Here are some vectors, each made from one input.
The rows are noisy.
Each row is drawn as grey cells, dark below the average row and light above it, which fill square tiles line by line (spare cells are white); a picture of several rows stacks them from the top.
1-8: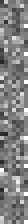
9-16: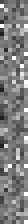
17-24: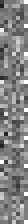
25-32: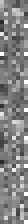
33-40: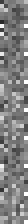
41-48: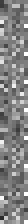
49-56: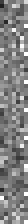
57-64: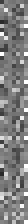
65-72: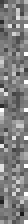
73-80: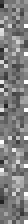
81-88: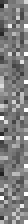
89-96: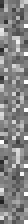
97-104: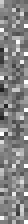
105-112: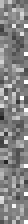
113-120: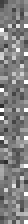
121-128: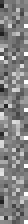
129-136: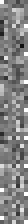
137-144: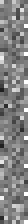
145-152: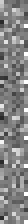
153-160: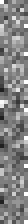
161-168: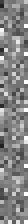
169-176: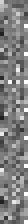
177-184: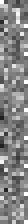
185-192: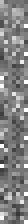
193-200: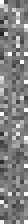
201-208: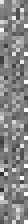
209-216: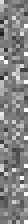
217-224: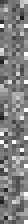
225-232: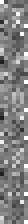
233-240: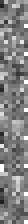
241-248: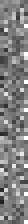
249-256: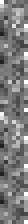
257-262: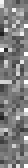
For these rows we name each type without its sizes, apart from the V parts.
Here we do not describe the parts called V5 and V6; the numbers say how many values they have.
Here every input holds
either a point on a line and a value of V5, or three true/false values and a value of V6.
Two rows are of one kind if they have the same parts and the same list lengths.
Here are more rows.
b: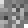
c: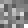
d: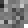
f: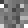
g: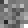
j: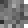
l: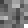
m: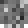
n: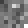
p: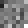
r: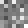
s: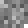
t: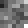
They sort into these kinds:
b, c, r, s
d, f, g, j, l, m, n, p, t

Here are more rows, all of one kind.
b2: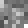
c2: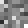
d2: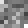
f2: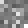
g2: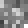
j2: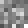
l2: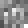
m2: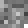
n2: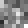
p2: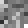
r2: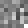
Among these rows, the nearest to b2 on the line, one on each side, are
f2 and j2.
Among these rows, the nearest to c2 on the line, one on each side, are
p2 and r2.
